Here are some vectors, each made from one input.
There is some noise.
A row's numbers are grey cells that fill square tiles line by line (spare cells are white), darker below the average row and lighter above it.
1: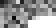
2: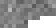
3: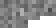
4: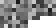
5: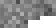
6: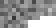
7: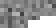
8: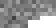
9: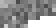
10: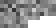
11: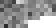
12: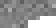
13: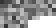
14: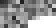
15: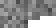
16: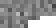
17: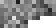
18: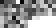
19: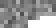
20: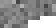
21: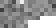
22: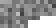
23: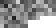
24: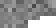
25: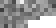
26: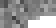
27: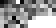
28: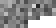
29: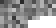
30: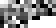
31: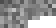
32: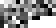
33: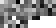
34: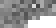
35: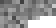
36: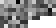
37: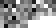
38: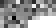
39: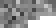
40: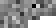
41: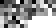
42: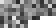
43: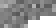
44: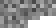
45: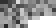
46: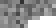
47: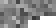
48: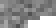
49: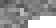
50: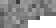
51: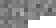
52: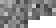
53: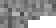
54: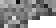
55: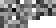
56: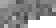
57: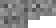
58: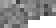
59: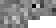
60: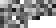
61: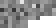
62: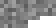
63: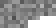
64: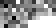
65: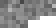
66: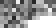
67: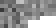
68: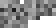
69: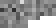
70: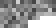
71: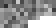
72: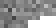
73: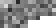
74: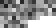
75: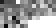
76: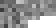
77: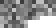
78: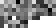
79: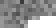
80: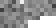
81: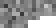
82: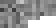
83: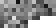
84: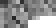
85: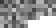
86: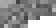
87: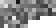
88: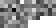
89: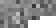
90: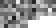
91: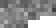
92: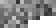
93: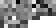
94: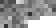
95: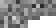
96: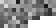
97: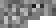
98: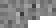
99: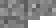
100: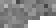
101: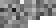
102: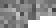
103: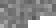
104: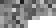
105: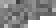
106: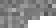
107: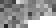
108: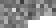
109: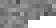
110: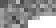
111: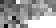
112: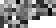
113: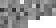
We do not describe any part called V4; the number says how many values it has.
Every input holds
a value of V4, together with a list of up to three points on a 5-point line.
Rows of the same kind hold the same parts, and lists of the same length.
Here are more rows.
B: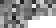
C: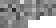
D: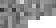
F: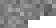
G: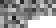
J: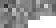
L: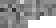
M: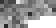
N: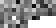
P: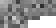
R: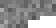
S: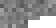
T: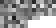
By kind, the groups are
B, N, P, R, S
C, D, L, M
F, J
G, T

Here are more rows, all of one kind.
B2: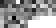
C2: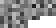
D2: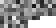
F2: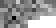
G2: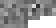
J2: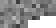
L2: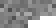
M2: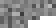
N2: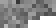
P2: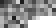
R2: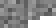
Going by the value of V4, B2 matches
G2, N2, P2 and R2.
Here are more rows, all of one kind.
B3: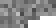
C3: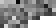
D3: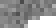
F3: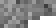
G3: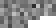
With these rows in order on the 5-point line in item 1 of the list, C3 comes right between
D3 and F3.
